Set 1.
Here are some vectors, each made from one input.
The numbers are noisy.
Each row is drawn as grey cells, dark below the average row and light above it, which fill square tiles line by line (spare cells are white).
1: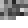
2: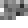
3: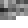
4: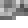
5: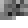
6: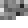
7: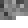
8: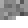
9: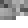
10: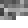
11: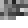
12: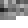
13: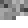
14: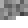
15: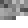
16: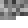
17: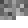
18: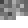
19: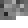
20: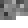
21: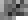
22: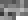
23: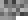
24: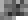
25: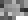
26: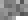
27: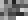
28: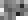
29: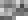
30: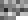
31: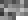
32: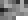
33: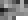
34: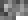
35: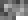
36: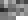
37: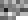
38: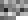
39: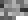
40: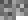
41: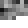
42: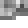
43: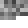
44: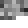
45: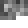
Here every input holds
a point on a 3-point line and a point on a 5-point line.
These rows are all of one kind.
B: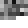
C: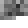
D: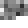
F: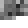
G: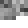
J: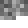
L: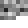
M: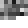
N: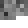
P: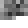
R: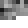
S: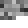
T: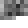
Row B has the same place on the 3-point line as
M and R.
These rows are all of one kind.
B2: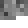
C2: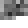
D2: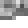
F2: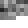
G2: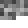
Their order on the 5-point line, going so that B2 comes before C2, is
F2, B2, G2, D2, C2.
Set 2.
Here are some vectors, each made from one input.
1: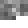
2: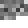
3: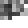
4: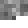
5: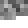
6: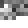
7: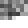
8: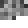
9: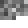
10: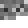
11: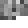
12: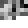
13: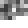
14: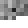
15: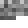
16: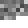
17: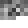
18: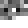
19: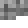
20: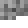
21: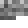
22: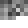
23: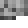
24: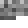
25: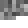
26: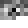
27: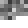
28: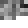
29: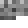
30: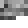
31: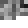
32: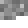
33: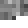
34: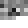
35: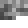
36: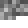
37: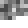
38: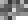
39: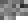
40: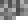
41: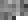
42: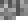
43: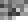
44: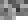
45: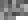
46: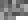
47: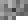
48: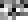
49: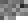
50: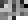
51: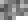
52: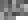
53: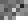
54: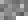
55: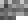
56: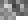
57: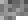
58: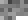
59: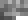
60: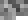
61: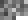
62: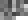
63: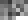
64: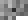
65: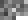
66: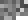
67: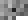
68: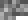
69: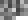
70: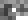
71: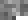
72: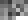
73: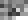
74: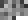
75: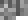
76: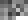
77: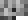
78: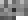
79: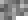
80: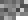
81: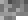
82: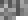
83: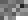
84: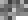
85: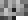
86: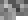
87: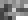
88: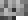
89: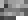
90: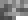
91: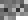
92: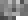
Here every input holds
a point on a 15-point line.
